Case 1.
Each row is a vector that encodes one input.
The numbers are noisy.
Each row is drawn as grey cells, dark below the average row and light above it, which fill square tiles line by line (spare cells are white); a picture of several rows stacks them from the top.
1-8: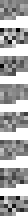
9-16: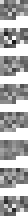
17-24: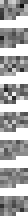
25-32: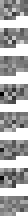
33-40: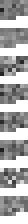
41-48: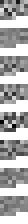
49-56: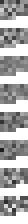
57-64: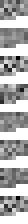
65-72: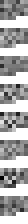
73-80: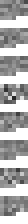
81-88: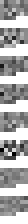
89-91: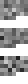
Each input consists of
a list of up to two points on a 5-point line.
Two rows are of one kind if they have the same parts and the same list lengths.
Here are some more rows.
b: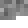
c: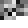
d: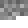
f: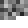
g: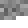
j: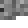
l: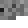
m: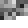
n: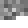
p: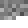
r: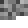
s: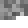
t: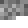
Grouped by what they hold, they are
b, d, g, n, p, s, t
c, m
f, j, l, r

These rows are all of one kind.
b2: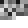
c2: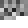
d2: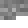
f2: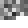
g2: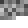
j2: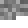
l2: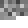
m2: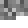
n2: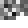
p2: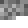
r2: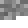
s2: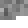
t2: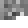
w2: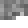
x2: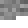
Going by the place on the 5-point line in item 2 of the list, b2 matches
d2, f2, l2 and x2.
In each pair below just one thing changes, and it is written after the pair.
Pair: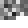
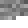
the place on the 5-point line in item 1 of the list
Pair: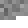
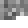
the place on the 5-point line in item 1 of the list
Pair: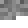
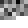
the place on the 5-point line in item 1 of the list
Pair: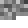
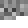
the place on the 5-point line in item 2 of the list
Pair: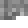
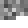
the place on the 5-point line in item 2 of the list
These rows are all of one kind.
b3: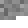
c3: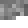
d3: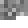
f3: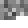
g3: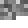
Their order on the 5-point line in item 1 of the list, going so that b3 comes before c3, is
g3, b3, d3, f3, c3.
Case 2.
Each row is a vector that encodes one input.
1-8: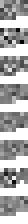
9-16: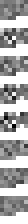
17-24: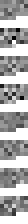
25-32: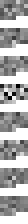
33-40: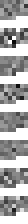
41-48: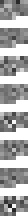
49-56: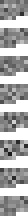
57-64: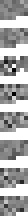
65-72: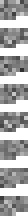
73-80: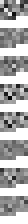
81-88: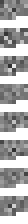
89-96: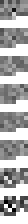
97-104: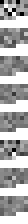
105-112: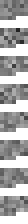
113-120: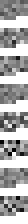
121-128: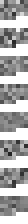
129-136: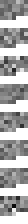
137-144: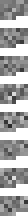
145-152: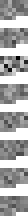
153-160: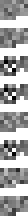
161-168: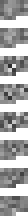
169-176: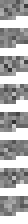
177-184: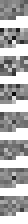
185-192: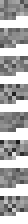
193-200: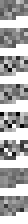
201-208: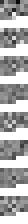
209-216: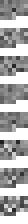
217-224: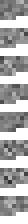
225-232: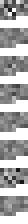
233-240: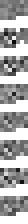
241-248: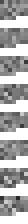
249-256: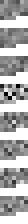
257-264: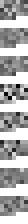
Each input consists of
a point on a 5-point line, together with either a fixed value, or a node of an 11-node tree.
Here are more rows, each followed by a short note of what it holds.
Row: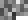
a point on a 5-point line and a node of an 11-node tree
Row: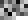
a point on a 5-point line
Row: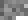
a point on a 5-point line and a node of an 11-node tree
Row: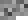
a point on a 5-point line
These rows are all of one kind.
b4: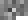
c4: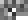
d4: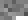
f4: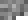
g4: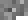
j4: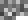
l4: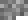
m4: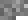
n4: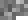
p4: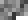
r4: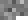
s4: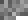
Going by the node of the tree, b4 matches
c4, f4 and g4.
